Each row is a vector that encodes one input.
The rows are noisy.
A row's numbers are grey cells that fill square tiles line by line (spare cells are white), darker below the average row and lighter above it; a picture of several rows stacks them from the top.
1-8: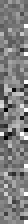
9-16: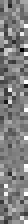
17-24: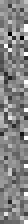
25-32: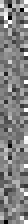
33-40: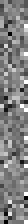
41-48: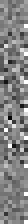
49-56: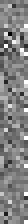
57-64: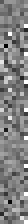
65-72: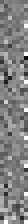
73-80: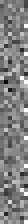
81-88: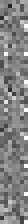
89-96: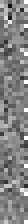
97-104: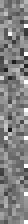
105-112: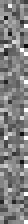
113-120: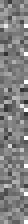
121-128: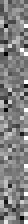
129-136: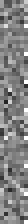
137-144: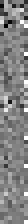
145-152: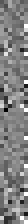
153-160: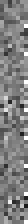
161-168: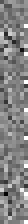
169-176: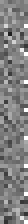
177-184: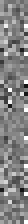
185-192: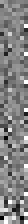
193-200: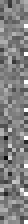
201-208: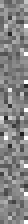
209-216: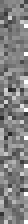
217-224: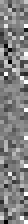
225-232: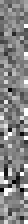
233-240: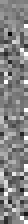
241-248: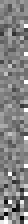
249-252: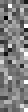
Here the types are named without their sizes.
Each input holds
a label, together with either a point on a circle, or a fixed value.
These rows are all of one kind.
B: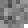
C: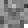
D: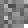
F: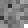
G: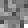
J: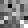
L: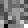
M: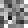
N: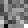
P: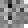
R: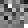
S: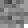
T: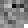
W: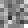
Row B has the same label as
F, J and R.
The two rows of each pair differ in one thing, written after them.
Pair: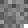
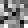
the place on the circle
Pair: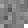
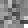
the place on the circle
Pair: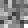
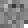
the label
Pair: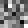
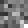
the label
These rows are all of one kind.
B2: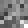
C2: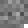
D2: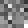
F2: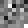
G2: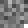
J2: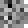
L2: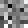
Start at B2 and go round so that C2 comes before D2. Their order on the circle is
B2, J2, F2, L2, G2, C2, D2.
